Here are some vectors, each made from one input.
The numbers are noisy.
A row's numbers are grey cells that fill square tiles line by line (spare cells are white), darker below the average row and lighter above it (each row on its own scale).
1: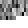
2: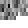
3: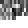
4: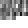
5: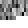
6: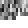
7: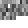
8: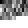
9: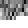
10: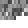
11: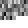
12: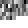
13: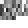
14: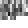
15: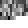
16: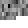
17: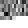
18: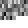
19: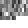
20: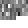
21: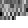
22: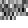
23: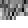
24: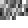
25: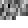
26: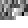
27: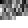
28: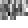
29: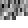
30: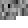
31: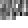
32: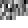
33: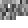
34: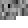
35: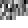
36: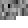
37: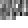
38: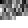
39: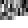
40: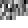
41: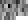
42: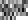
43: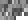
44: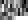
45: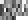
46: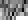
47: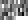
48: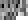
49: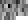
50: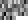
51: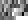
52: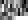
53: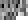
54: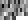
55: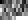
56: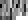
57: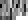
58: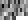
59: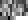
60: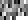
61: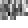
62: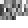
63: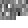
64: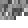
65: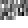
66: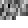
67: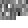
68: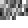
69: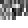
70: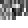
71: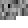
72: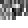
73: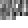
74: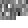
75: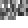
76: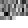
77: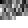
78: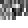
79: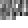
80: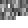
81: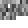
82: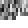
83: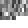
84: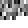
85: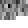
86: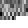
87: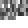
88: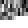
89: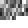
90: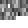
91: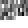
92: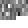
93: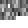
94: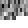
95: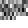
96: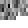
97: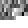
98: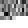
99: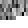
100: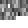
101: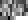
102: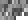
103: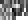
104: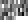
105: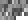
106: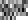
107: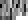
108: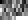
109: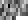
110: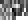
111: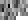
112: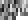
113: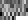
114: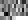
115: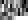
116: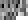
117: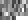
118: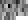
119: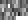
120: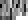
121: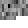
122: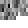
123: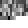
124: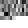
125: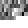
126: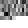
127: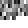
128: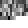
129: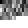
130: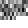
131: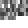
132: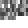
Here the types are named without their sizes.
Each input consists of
five true/false values.
